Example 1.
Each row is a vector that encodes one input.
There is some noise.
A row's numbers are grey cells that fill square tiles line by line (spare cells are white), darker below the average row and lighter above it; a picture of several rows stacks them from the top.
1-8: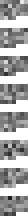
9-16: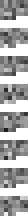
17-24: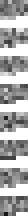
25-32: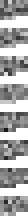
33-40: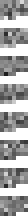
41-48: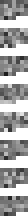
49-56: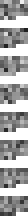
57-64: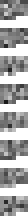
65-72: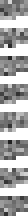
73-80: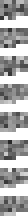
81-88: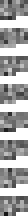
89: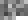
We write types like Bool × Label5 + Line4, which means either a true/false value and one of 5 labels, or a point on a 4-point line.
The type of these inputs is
Bool × Line11 × Line11.
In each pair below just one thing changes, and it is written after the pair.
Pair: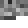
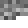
the place on one of the two 11-point lines
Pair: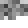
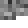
the true/false value
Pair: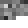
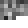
the place on one of the two 11-point lines
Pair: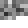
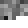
the true/false value
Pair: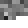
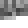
the true/false value
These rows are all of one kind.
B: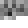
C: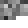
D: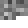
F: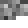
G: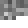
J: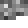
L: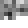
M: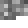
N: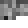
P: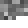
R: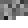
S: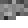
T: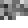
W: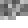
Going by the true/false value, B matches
L, T and W.
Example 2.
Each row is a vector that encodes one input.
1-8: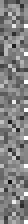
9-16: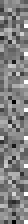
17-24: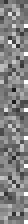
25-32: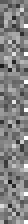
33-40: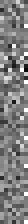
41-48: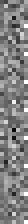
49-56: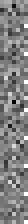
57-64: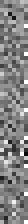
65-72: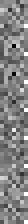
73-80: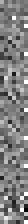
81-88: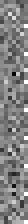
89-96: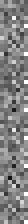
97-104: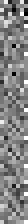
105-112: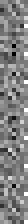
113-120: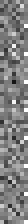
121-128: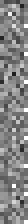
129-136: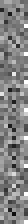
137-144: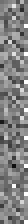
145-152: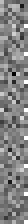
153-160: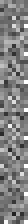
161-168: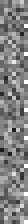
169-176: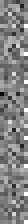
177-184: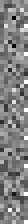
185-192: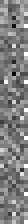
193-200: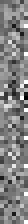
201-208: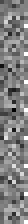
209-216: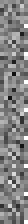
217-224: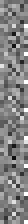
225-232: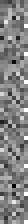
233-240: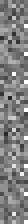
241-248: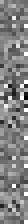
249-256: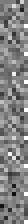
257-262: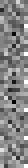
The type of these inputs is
List2(Line13).
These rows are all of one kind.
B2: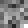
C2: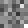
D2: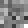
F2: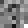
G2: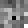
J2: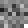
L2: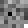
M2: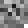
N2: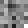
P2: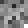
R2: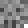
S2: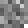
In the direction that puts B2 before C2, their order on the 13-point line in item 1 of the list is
G2, P2, B2, F2, N2, D2, L2, R2, M2, J2, S2, C2.
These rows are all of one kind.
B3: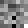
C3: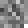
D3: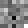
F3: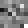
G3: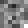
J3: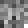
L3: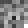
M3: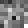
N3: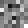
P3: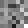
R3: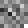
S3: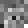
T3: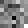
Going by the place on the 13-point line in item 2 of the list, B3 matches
J3, L3 and M3.
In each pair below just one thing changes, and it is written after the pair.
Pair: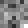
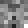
the place on the 13-point line in item 2 of the list
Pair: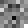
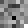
the place on the 13-point line in item 2 of the list
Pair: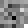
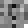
the place on the 13-point line in item 2 of the list
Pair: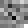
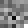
the place on the 13-point line in item 2 of the list
